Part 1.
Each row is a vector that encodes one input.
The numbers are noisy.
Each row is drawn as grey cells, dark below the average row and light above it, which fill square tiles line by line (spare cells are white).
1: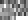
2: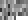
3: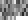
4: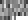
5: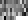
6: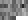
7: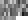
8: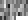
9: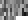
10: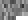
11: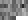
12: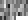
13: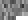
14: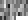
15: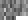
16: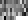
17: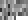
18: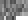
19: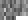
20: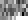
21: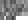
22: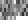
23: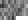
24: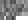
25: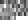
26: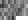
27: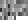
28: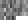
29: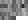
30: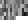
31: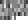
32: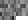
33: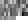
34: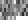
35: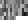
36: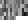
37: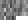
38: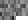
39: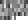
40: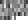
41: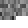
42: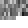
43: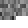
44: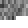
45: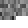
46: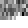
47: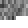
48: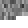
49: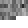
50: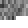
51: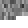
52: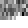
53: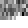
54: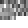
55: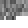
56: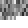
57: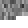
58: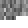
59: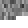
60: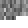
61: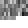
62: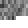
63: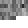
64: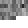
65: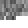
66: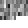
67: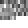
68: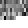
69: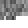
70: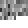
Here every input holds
either a point on a 6-point circle, or a point on a 9-point line.
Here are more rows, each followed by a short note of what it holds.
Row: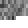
a point on a 6-point circle
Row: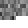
a point on a 6-point circle
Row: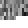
a point on a 9-point line
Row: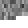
a point on a 6-point circle
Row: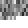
a point on a 9-point line
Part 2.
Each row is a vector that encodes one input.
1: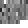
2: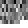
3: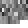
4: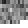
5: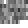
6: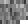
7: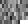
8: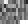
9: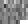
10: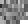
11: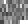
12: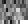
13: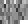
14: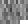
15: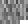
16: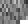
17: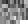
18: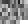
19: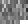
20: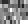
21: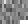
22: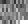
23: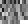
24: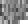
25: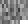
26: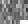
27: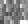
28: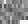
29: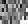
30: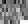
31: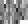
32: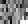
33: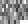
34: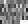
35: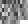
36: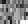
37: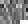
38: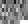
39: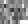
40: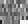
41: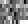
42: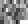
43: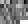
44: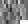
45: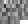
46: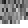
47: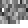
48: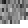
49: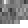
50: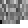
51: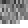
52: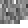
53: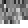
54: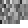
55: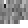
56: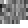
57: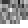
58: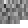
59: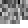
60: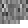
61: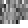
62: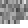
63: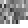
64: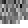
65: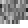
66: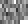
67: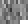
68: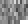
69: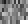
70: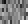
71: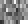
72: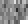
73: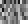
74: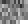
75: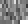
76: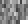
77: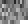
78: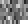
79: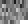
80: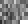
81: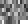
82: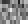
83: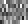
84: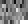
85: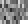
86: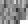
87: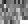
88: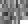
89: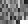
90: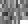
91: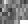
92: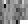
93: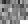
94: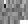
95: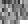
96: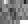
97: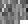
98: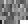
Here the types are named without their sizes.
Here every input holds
a point on a line, together with either a fixed value, or three true/false values.
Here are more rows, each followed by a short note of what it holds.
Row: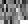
a point on a line
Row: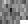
a point on a line and three true/false values
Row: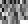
a point on a line
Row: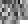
a point on a line
